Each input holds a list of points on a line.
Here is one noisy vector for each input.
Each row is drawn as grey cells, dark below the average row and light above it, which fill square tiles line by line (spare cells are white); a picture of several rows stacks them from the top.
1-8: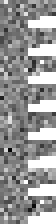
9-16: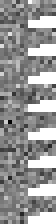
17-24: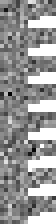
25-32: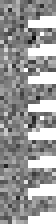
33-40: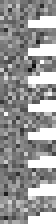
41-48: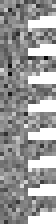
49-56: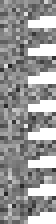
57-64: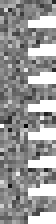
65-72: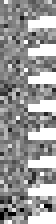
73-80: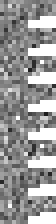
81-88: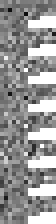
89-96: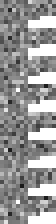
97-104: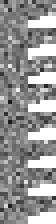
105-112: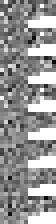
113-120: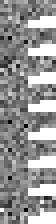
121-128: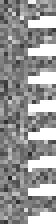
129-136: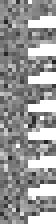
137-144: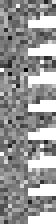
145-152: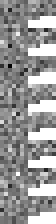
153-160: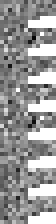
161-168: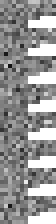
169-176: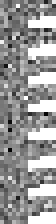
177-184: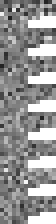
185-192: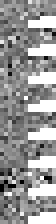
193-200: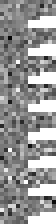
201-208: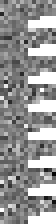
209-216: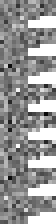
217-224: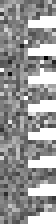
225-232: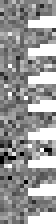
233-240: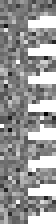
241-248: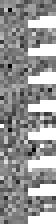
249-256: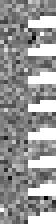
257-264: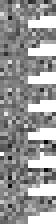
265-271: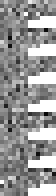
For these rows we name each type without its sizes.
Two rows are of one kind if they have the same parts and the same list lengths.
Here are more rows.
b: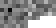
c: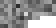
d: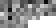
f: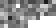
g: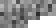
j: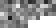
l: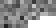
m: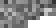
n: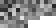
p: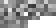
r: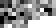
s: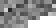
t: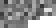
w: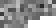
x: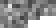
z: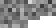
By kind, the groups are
b, c, g, l, m, s, t, w, x
d, f, j, n
p, z
r

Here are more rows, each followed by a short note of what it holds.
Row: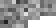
a list of two items
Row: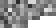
a list of two items
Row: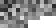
a list of one item
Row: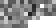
a list of one item
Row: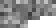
a list of three items
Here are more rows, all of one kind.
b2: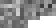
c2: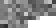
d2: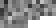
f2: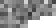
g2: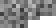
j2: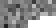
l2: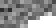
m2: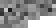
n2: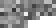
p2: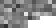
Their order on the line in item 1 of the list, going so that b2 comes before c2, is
d2, g2, b2, m2, l2, j2, p2, c2, n2, f2.
